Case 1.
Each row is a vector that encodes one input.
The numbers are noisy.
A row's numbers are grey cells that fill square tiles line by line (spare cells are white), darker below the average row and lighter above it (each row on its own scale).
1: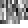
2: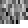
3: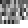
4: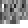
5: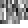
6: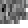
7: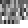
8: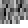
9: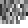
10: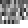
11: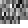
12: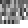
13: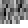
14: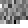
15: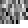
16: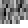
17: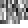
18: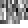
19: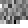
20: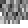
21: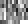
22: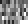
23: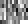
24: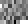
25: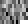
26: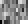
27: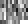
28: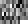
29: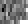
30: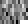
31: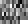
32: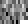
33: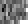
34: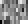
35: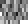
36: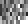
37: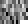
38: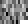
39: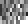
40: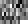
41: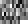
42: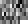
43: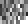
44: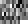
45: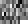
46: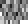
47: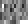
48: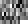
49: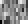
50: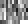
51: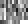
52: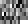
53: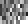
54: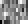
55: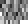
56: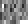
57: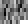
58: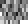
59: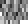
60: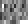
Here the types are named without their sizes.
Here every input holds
a label.
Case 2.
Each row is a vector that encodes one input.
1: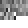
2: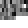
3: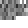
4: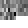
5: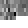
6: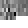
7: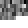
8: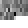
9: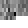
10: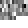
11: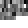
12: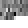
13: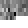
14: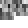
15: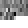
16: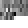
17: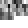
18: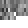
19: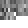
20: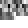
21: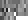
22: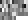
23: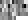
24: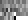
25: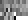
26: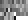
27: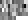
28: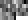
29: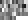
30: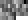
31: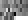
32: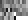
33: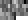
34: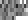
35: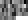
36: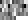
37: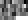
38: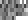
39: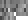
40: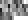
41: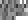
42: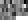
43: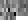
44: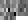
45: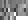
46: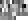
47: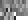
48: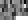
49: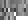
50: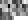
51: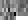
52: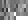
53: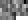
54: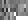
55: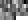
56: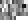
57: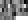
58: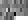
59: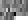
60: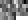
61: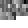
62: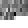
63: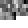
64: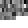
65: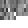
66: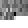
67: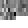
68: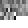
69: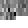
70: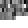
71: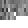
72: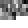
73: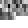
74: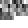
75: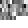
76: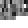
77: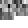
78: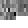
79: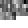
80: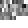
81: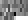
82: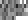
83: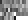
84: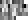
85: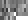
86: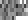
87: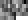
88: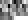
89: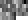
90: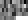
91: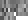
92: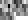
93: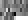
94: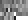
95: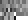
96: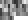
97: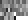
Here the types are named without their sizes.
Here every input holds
either a fixed value, or three true/false values.
